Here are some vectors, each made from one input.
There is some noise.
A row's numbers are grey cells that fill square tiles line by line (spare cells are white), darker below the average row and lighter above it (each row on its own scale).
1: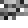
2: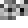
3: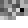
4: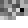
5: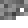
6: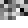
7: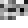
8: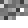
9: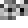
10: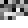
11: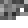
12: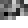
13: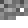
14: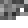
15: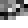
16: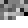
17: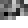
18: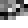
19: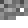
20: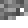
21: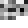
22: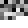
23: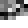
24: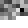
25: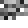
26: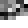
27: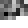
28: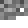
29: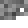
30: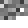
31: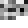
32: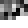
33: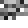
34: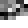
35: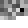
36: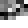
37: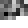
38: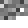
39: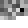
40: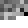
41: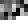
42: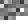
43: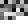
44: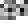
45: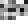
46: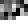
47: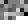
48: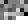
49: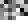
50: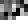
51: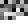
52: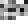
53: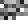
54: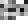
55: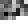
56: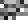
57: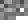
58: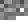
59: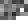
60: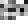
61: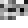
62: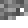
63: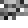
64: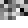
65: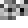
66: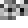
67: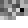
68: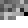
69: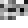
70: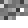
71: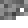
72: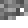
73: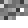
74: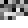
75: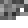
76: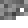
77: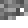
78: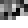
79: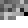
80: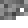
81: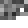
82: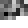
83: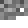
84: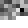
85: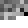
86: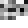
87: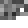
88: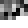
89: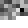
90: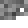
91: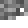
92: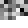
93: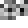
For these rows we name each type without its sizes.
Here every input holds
either a point on a line, or a node of a tree.
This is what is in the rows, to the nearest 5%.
About 55% of them hold a point on a line. The rest hold a node of a tree.
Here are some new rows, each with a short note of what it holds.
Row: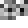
a node of a tree
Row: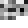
a node of a tree
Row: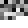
a node of a tree
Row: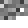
a point on a line
